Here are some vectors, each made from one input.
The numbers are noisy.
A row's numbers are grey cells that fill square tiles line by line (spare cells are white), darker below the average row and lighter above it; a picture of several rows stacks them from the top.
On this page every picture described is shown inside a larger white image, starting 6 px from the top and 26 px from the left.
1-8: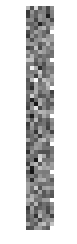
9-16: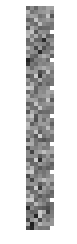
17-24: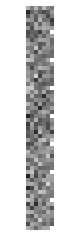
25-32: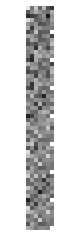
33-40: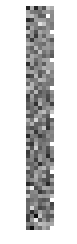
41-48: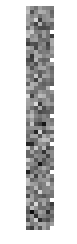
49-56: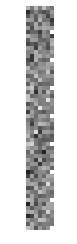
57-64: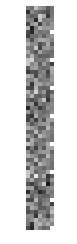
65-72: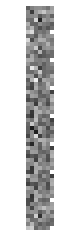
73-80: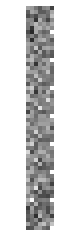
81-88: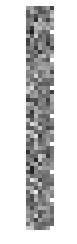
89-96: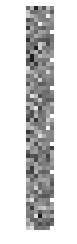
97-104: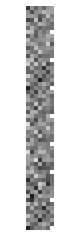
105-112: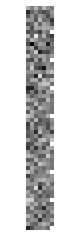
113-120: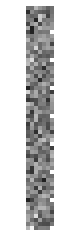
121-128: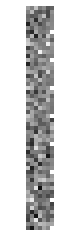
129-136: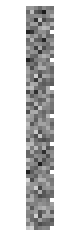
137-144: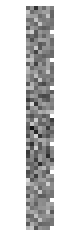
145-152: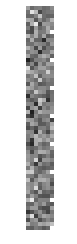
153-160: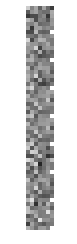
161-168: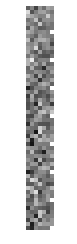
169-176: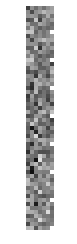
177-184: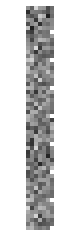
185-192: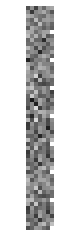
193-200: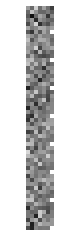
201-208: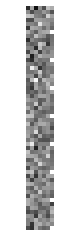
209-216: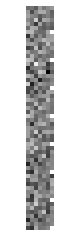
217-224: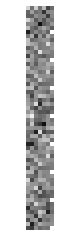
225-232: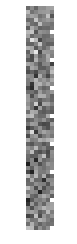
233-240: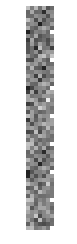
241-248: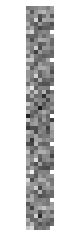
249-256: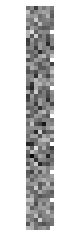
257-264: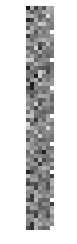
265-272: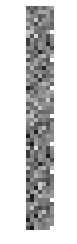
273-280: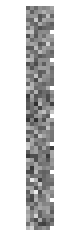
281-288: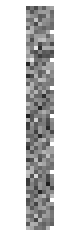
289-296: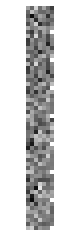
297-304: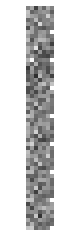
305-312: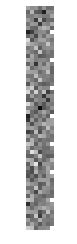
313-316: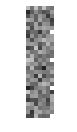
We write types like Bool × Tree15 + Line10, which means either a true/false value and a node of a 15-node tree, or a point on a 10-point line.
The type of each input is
Label9 + Line12.
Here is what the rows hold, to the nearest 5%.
About 50% of them hold one of 9 labels. The rest hold a point on a 12-point line.
